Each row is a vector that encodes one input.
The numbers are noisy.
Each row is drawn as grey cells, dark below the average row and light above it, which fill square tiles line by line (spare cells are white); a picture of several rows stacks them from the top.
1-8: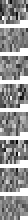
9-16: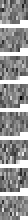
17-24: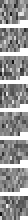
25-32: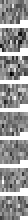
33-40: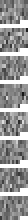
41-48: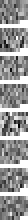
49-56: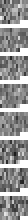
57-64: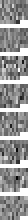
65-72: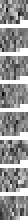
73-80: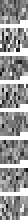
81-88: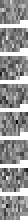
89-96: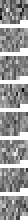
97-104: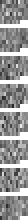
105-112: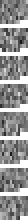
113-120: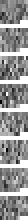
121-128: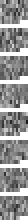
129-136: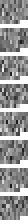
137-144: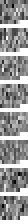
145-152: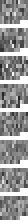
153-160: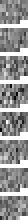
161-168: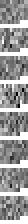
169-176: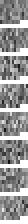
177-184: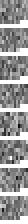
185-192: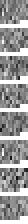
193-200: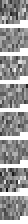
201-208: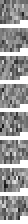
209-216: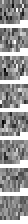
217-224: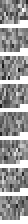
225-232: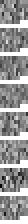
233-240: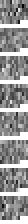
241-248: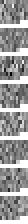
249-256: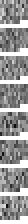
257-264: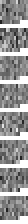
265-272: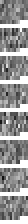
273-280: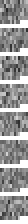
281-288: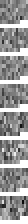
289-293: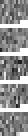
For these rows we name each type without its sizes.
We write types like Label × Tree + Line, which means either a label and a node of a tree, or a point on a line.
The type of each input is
Label × (Label + Line).
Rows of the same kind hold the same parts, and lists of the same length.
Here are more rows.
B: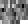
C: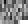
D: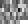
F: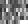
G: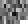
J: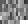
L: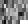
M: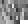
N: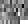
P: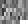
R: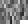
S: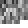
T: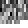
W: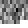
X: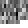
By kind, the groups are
B, J, L, M, N, P, R, S, T, W
C, D, F, G, X

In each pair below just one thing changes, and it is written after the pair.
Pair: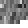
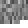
the label
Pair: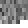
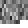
the label
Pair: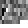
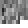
the place on the line
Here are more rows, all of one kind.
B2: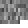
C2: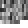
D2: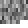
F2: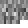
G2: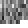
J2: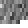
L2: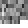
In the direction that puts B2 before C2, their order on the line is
L2, G2, B2, J2, F2, C2, D2.
